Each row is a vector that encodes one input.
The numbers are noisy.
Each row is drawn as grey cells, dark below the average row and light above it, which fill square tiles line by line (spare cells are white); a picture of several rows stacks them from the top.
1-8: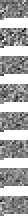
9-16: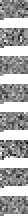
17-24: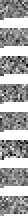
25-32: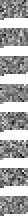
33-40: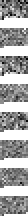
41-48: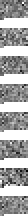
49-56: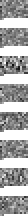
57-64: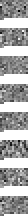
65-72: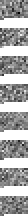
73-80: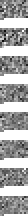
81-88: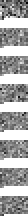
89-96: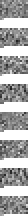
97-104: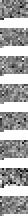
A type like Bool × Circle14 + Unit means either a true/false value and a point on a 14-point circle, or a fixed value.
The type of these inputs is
List2(Line6).
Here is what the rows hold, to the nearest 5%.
All of them are lists of up to two points on a 6-point line: about 5% are empty, 50% hold one and 45% two.
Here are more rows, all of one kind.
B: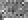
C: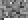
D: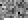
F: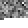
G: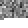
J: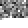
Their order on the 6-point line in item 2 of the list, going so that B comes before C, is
F, D, B, G, J, C.
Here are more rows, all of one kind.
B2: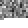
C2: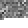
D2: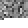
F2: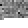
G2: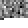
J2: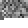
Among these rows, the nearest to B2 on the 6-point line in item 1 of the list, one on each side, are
F2 and G2.
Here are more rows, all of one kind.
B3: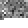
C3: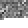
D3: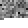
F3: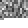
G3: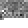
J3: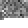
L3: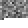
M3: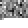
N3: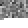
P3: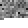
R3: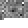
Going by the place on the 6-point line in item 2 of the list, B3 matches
C3, F3, G3 and M3.
